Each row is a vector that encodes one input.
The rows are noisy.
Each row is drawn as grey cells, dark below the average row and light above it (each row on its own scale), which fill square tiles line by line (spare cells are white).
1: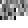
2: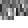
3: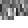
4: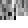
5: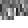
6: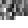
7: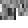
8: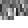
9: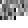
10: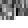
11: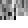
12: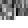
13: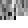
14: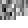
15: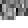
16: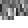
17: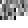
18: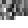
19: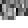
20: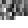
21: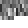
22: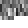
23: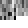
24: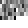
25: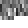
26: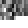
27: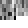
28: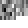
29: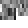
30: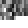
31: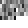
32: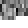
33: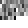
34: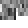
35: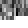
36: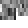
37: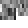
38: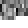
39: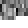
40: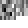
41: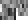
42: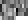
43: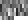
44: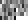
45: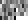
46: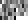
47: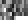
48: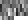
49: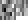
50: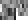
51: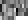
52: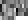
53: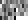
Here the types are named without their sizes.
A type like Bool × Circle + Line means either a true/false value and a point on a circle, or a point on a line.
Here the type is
Bool × Line.
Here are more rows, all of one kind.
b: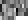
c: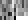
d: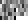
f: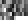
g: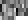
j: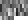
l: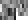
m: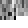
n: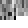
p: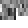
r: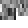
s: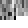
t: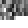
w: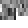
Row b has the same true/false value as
f, g, j and t.
